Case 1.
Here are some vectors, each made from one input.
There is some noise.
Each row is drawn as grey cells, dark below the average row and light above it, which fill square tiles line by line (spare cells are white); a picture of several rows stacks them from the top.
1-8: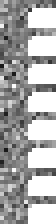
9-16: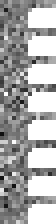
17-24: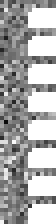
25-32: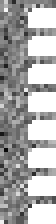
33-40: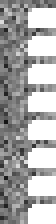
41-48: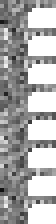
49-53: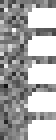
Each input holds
either a point on a 5-point line, or a point on a 7-point line.
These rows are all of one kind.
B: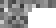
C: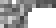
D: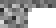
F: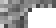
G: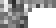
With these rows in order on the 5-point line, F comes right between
C and G.
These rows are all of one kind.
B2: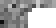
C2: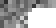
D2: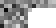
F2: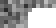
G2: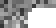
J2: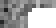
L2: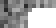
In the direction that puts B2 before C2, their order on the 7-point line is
B2, J2, L2, F2, D2, C2, G2.
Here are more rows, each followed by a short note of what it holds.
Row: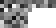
a point on a 5-point line
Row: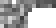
a point on a 5-point line
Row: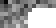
a point on a 7-point line
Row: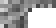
a point on a 5-point line
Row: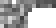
a point on a 5-point line
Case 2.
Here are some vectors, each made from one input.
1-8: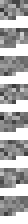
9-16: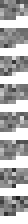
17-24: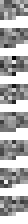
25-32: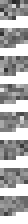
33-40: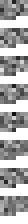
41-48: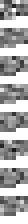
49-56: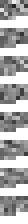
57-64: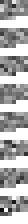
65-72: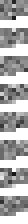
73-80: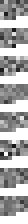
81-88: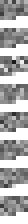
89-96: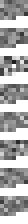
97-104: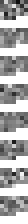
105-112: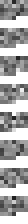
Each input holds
a point on an 11-point circle and a true/false value.
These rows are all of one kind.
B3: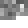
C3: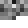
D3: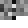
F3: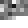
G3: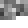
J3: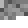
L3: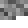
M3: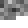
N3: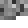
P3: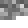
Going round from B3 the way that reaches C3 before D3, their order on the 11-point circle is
B3, J3, L3, F3, G3, N3, C3, M3, D3, P3.
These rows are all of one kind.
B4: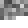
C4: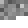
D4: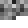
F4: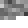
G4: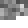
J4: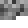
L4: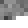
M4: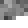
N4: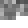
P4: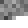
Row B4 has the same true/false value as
C4, D4, F4 and J4.
